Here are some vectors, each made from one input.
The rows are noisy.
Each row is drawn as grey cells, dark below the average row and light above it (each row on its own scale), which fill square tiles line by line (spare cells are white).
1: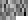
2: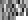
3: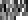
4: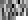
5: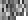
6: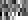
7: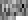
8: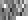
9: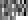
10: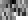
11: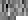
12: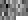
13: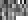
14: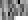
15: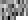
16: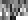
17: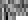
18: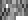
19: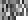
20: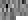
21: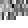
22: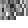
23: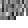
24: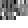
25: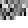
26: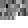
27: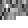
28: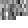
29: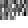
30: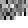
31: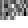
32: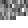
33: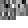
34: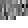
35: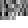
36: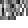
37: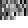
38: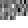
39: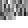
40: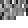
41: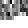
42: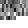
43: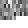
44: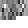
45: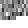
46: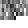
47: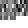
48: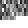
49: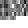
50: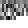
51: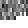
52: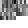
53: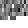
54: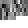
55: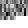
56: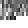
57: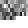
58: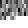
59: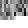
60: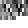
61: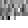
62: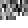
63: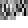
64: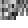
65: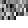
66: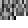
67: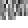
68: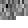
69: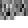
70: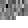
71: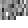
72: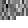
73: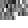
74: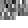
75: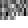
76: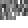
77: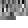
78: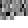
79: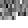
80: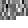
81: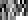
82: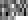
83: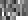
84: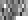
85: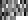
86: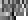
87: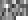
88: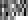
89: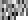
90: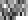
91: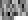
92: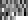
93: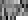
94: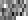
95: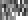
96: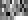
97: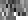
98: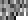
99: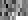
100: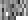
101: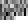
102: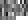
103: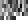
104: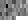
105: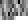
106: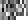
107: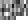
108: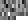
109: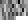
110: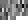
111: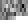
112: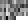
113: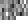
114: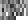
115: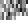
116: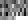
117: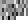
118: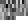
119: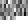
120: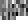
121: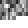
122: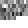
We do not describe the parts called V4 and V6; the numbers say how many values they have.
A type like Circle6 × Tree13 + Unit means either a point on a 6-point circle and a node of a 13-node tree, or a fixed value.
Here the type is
(Bool × V6 + Label5) × V4.
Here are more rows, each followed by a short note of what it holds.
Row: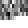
one of 5 labels and a value of V4
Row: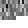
a true/false value, a value of V4 and a value of V6
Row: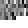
a true/false value, a value of V4 and a value of V6
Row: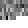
a true/false value, a value of V4 and a value of V6
